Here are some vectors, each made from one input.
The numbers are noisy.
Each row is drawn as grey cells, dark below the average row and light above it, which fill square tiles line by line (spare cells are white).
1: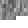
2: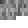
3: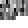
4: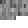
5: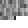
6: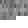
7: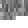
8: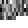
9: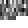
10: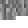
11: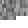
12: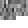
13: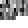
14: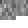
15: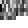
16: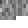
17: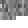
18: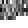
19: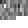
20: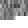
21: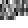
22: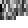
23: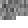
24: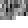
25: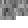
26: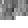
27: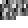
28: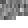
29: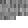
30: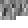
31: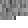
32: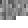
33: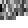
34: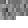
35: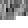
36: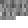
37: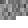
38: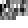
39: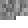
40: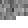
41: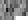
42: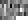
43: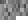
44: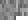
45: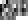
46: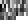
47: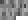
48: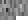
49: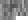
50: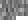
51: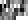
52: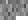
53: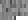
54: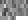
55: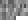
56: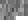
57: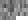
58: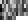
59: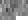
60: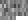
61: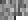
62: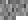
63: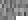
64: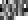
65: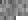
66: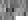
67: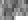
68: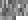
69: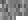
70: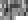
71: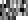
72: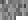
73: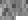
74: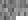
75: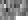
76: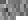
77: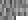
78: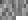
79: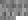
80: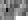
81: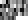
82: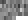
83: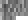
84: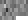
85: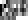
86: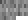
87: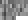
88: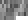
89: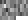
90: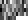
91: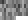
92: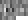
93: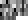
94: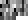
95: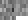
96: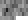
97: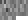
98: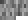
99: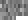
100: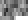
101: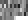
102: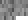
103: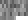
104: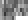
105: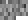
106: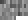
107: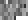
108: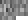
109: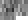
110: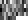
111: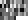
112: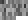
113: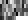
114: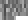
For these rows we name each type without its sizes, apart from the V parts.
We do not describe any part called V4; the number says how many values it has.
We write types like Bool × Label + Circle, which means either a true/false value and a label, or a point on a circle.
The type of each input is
Bool × V4 + Line × List(Circle).
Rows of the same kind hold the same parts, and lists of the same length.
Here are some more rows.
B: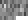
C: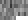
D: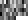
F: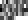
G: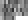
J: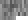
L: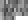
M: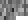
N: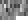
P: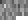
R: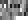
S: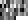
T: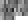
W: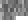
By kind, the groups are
B, P, R
C, J, N
D, F, S
G, L, M, T, W

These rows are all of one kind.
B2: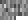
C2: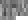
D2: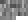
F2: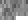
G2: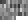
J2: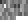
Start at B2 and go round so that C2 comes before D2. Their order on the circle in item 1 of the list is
B2, C2, D2, G2, F2, J2.
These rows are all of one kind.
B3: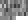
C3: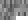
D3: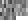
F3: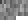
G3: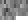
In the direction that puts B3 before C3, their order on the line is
B3, C3, F3, D3, G3.
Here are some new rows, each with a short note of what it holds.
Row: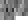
a point on a line, together with the empty list
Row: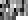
a true/false value and a value of V4
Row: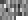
a point on a line, together with a list of one item
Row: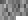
a point on a line, together with the empty list
